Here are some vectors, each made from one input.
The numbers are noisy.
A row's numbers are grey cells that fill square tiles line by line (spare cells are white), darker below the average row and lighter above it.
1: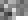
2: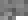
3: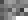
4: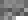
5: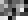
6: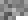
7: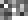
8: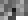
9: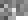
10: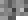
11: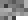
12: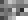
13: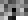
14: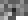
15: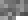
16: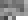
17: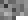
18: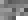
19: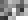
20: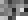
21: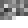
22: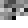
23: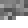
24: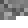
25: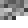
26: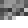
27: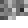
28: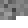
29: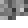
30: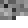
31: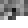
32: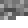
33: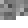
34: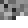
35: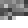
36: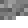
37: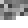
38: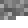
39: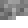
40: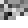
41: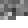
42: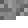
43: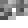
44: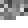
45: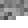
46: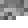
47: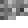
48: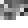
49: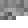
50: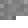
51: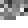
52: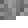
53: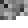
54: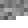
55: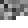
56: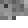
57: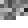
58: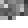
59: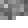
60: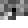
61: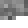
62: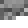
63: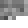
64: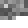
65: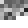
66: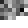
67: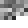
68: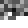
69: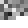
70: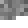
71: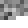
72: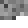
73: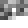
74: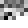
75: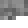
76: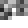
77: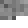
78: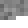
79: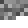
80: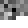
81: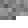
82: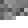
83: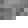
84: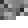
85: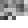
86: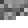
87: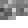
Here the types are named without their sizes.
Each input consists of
a list of points on a circle.
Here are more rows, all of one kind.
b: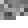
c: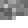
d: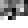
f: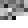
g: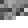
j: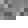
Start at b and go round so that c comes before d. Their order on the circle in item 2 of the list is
b, j, g, c, d, f.
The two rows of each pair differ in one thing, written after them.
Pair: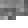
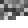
the place on the circle in item 2 of the list
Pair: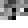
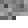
the place on the circle in item 1 of the list
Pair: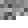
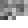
the place on the circle in item 2 of the list
